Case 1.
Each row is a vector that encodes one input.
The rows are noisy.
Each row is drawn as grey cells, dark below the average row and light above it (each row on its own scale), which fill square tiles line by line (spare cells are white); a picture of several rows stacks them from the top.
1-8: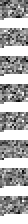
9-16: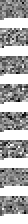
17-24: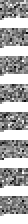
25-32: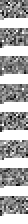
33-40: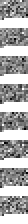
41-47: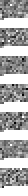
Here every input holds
either a fixed value, or a node of a 9-node tree.
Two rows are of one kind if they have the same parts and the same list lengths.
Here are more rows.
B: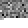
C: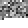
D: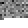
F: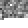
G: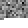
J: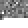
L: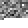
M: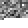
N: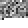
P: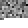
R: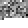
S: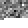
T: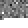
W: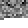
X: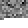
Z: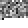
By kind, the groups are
B, D, F, G, J, L, M, P, S, T, W, X
C, N, R, Z

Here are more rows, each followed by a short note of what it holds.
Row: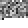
a fixed value
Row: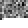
a node of a 9-node tree
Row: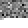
a node of a 9-node tree
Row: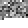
a fixed value
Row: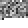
a fixed value
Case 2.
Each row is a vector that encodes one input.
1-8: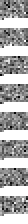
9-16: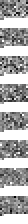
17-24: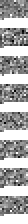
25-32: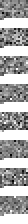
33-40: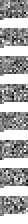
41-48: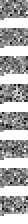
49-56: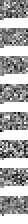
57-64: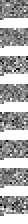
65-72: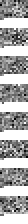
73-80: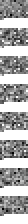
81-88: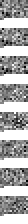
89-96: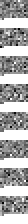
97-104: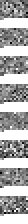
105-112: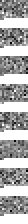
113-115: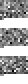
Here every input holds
either a fixed value, or five true/false values.
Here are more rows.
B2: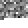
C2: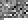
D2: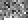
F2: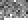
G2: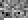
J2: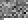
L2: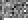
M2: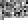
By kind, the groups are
B2
C2, D2, F2, G2, J2, L2, M2

